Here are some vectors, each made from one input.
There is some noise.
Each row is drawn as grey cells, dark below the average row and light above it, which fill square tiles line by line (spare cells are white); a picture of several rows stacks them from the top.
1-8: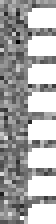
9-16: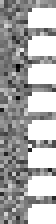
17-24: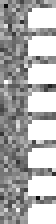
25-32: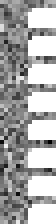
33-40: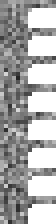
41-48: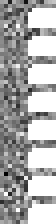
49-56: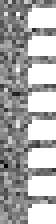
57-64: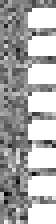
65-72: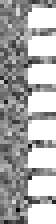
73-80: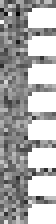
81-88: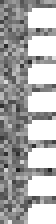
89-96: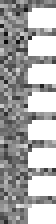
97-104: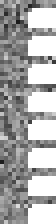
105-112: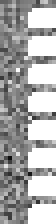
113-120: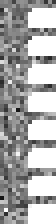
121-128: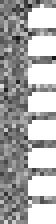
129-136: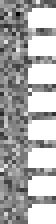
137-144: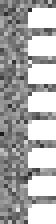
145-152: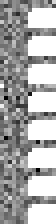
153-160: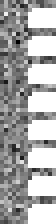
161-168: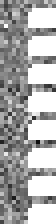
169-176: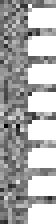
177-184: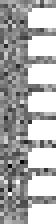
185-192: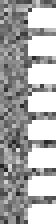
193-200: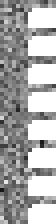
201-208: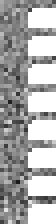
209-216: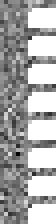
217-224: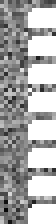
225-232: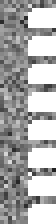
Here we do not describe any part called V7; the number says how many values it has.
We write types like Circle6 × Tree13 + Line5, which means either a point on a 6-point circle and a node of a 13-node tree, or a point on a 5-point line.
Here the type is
Bool × Bool × Bool × (Line6 + V7).
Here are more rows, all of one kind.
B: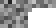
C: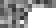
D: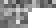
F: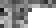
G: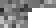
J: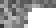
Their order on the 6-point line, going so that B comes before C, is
D, J, F, G, B, C.
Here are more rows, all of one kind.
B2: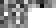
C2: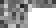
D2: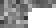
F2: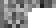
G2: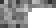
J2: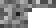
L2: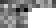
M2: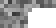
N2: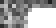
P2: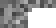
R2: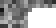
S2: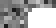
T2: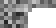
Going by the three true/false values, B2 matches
D2, F2 and T2.
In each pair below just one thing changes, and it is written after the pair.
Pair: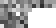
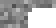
the value of V7
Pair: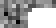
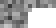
one of the three true/false values
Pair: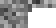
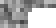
the value of V7
